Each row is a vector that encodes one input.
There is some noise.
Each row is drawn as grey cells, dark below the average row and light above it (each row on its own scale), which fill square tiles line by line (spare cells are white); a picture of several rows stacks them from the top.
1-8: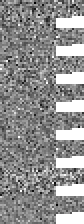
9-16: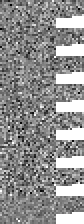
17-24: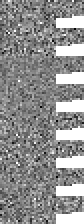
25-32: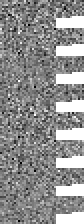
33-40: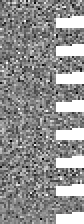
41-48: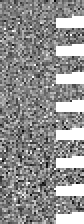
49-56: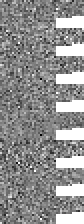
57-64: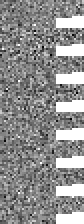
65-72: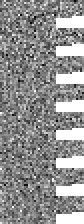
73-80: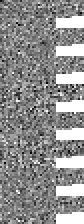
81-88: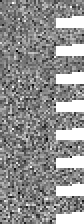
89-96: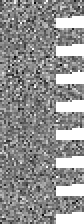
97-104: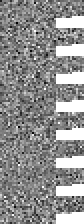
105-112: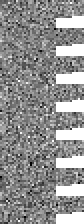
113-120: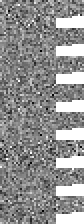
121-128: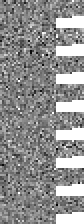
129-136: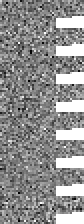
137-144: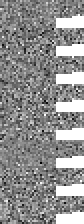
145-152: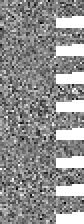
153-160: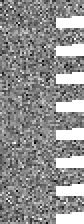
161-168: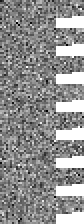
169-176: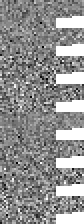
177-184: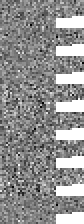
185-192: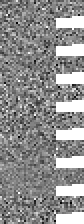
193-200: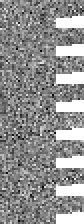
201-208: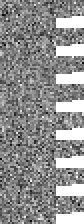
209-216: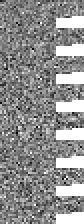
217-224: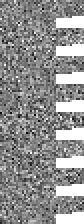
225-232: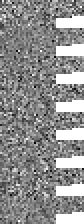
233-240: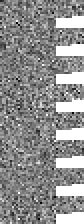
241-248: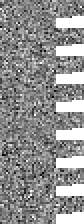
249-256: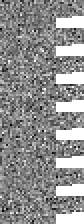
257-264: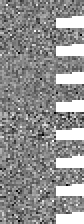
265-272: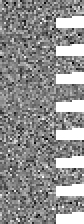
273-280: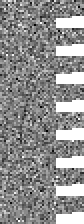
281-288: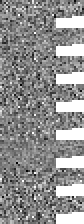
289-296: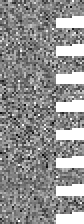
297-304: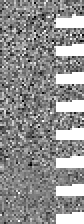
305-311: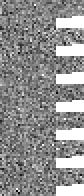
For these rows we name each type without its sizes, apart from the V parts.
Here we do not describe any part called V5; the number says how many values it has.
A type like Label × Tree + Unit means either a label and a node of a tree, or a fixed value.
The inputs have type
Bool × V5 + (Circle + Tree) × (Label + Line).
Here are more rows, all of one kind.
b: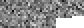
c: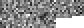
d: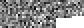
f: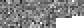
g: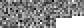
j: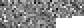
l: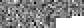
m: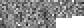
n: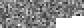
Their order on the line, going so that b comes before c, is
b, d, f, c, g, l, j, m, n.
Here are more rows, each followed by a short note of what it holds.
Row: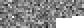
a point on a circle and a point on a line
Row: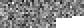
a label and a node of a tree
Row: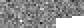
a label and a node of a tree
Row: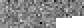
a label and a node of a tree
